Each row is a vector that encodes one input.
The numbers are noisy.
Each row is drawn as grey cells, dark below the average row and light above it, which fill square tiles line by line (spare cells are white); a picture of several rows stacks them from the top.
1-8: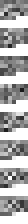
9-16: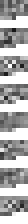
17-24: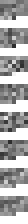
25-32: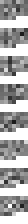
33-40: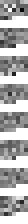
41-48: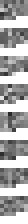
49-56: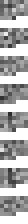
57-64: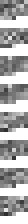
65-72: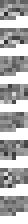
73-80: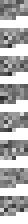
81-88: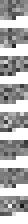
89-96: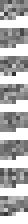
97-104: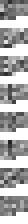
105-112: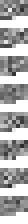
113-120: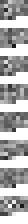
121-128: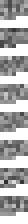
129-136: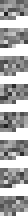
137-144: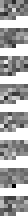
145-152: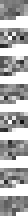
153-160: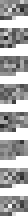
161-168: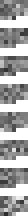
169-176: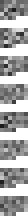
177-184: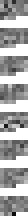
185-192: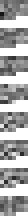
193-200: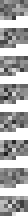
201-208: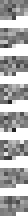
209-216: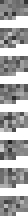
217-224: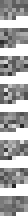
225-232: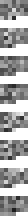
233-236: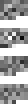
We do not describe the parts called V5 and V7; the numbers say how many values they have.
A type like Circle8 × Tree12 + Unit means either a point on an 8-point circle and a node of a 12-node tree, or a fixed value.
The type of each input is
(Bool × Bool × Bool × Bool + Line4) × V7 + Tree9 + V5.
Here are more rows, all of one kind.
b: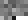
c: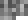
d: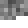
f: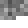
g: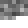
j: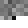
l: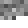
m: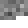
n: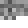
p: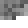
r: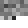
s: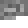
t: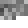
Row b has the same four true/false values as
j, l and r.
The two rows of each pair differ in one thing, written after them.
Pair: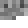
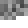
one of the four true/false values
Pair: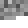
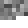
one of the four true/false values
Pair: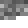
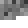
the value of V7
